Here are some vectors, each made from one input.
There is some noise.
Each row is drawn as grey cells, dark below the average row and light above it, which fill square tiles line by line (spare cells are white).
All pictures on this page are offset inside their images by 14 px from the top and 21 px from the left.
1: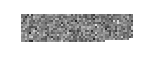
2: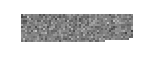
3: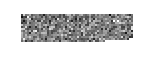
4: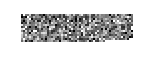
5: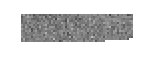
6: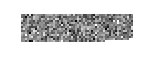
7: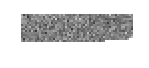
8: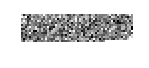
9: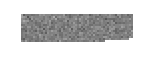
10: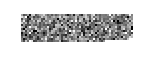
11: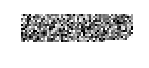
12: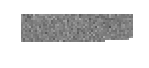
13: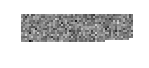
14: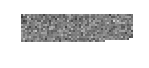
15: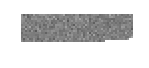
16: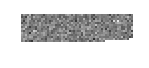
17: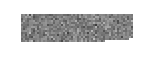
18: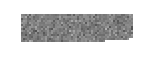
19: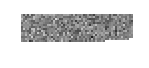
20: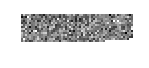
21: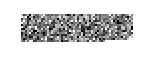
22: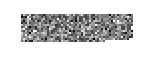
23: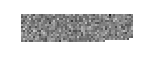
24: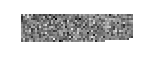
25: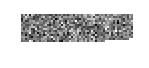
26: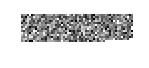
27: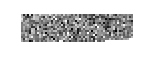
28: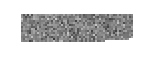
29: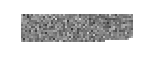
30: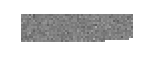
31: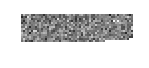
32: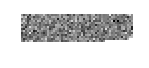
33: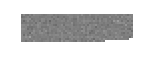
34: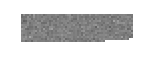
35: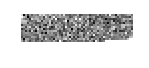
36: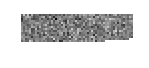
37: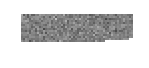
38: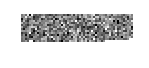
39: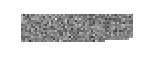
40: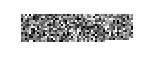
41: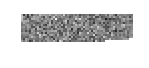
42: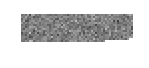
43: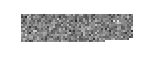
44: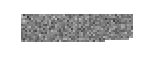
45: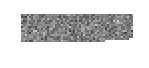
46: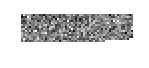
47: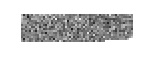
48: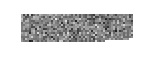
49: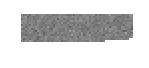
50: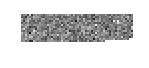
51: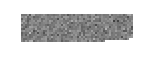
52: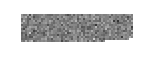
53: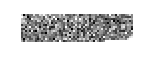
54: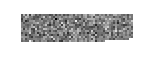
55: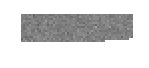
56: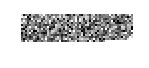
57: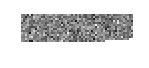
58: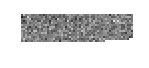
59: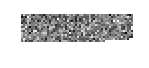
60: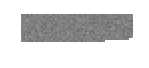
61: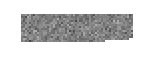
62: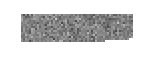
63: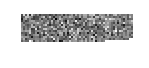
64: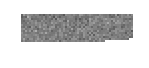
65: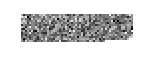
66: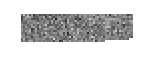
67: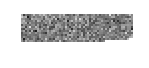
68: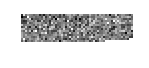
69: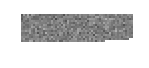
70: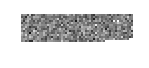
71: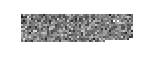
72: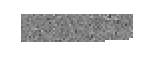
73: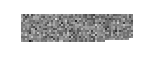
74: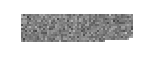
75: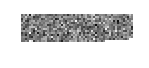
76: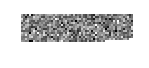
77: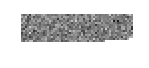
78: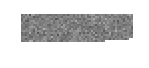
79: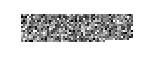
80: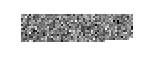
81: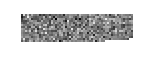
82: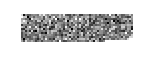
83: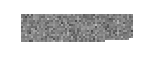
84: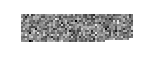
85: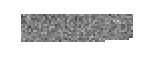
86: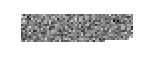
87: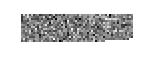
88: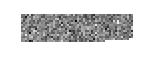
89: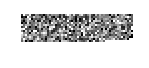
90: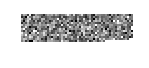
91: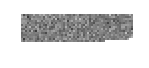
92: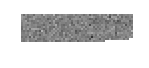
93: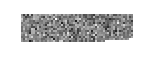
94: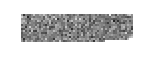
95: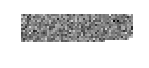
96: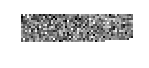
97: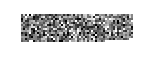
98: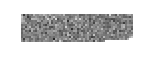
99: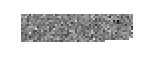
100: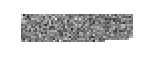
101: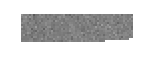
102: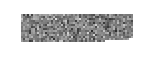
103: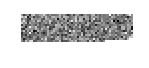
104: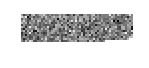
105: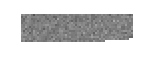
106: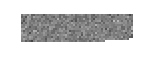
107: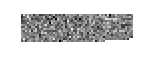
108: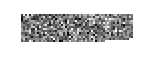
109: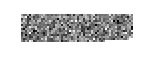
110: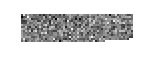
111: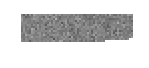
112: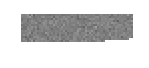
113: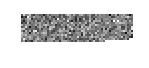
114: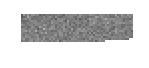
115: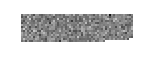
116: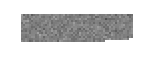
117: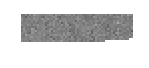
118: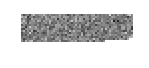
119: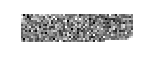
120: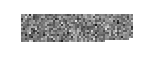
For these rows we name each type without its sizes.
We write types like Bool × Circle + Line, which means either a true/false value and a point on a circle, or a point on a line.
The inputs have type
List(Line).
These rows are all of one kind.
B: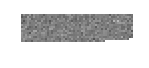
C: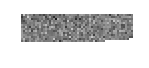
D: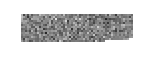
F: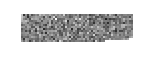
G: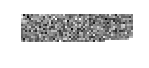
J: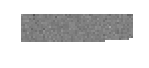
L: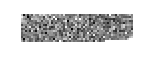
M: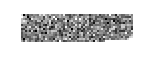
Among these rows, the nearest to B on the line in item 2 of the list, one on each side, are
G and L.
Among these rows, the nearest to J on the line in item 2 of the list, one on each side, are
F and L.
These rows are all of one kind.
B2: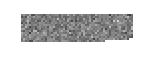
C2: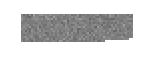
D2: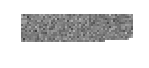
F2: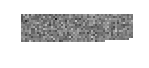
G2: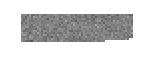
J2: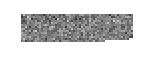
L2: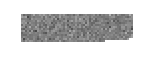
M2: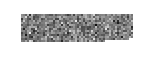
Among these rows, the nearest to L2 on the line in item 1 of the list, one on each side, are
C2 and D2.
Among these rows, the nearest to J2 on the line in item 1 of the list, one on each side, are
D2 and G2.
